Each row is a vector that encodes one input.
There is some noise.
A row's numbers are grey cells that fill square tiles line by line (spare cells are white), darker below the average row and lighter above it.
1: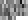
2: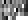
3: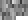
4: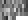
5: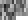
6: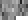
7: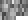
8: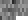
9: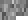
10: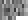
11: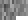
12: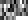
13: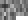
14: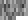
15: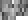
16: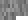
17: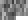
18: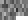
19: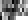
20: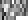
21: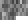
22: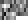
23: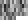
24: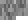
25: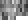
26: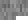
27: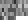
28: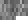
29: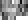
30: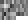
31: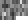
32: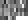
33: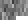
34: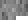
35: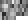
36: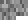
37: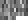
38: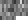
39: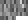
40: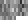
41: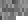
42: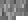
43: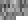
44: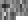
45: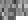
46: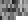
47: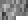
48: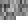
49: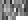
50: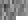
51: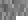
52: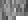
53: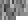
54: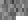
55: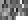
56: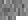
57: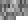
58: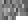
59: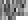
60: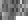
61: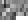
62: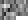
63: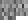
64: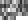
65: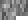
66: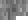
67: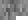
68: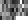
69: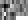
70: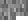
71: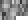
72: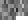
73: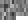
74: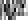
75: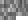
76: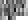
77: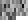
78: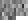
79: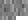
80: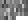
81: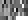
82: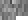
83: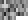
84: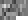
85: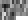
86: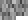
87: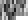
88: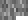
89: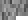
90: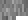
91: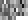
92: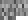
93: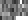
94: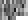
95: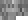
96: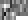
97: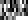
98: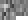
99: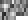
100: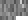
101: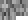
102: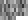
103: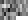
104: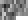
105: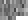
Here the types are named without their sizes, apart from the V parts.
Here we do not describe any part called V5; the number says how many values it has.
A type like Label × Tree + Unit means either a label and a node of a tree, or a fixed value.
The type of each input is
List(Bool × V5).
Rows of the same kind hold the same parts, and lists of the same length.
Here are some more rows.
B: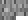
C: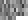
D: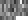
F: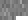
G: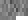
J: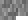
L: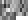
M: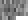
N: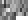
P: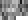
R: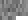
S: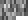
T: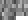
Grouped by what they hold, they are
B, L, N, T
C, D, F, M, P, R, S
G, J

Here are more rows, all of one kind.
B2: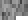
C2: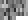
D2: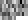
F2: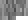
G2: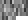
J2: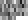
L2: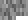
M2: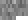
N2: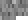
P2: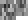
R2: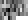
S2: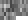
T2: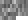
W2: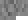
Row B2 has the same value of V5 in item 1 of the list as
C2, D2 and F2.
